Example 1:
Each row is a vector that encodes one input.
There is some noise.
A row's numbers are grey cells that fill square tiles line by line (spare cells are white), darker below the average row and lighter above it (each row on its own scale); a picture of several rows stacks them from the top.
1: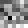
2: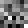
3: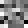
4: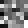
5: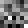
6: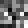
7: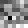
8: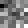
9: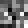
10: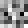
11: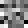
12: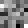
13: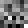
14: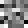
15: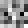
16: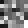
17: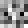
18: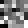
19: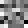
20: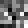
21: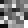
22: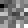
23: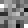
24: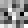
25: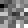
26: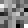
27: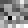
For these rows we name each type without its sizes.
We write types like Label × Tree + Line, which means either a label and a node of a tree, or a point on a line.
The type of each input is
Bool × Bool × Bool.
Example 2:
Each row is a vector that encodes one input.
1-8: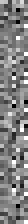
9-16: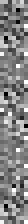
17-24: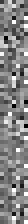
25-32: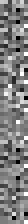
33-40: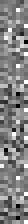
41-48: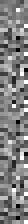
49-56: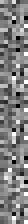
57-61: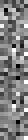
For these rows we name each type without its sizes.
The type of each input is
Bool × Bool × Bool + Unit.
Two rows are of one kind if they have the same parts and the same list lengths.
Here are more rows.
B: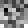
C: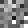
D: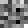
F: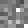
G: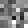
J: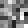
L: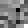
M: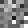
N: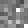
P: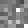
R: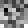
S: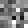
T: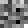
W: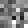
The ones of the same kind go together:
B, R
C, D, F, G, J, L, M, N, P, S, T, W

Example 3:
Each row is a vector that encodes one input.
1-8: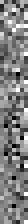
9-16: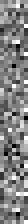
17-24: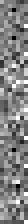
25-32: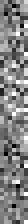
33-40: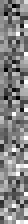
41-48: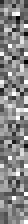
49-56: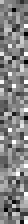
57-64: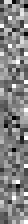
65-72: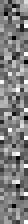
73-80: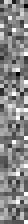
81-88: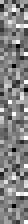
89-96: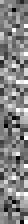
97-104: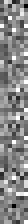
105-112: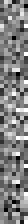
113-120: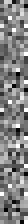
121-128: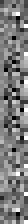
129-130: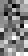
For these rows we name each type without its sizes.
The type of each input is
Label.
